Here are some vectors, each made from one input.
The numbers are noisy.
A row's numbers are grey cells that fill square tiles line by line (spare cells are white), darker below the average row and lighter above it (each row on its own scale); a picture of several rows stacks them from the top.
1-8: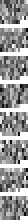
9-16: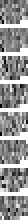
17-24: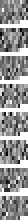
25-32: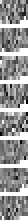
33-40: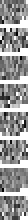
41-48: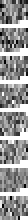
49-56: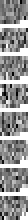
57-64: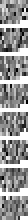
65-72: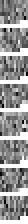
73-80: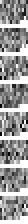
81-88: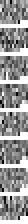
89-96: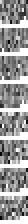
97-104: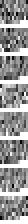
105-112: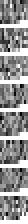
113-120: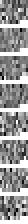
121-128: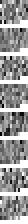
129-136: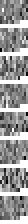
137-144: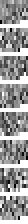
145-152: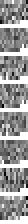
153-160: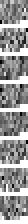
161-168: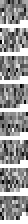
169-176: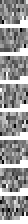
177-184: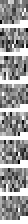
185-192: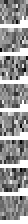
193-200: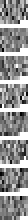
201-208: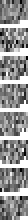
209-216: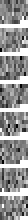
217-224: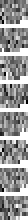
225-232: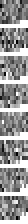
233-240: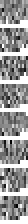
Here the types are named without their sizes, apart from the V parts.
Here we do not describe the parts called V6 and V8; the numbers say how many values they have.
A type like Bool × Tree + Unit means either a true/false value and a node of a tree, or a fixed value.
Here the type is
(Circle + Unit) × (Line + V8) × V6.
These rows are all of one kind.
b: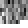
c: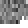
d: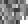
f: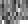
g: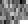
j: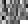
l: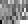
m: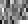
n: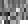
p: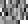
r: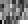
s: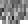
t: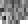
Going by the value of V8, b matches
c, g, n and p.
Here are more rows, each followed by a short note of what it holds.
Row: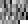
a point on a line and a value of V6
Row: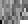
a point on a circle, a value of V6 and a value of V8
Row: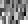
a point on a circle, a value of V6 and a value of V8
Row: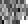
a point on a circle, a point on a line and a value of V6
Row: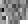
a point on a circle, a point on a line and a value of V6
